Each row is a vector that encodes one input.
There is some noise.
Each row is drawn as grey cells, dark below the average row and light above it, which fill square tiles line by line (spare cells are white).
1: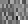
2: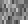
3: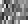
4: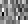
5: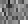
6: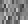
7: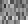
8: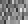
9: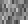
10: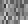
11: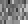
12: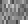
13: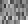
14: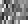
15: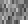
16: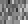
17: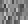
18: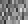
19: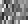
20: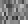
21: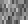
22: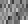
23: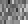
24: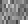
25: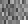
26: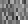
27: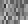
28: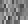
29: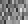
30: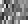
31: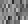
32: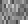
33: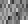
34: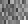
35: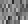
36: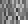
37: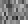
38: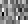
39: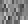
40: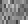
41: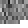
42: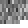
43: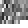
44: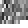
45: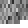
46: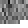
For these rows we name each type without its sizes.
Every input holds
a true/false value, together with either a fixed value, or a node of a tree.
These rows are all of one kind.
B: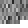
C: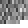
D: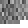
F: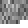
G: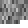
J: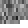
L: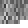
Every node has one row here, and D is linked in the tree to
B, G and L.
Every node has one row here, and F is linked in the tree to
G.
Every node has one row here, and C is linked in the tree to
L.
